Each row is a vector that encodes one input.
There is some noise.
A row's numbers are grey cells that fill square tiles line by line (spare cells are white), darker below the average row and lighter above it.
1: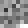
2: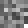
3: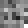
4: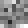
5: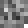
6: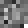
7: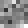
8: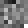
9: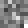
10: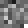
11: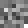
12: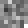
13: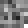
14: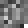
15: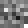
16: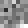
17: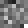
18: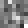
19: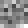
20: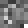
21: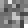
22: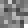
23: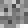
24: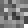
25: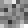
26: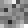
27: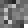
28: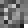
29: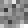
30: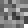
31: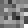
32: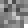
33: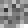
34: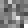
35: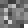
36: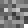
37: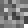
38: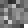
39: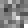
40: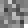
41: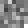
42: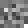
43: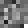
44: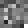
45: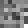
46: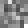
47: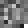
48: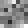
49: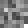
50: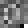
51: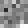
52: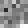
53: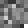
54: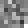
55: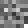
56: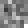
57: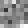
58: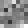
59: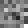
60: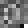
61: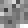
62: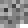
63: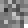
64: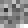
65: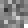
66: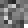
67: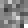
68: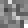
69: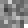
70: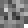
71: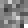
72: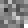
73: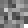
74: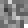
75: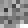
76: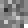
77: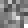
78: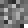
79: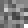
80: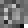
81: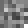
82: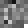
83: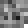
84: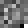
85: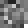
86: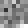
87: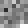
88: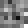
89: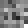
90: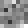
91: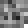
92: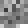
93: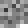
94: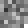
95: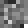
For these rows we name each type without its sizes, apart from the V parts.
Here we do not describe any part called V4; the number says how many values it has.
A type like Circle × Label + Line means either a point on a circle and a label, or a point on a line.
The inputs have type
Line × (Line + V4) × V4.
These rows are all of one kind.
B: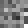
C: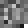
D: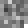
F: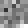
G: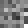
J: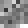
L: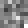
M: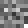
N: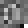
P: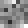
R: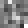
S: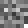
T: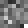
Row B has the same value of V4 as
G, M and S.
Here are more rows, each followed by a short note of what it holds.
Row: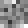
a point on each of two lines and a value of V4
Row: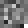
a point on each of two lines and a value of V4
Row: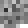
a point on a line and two values of V4
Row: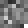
a point on each of two lines and a value of V4
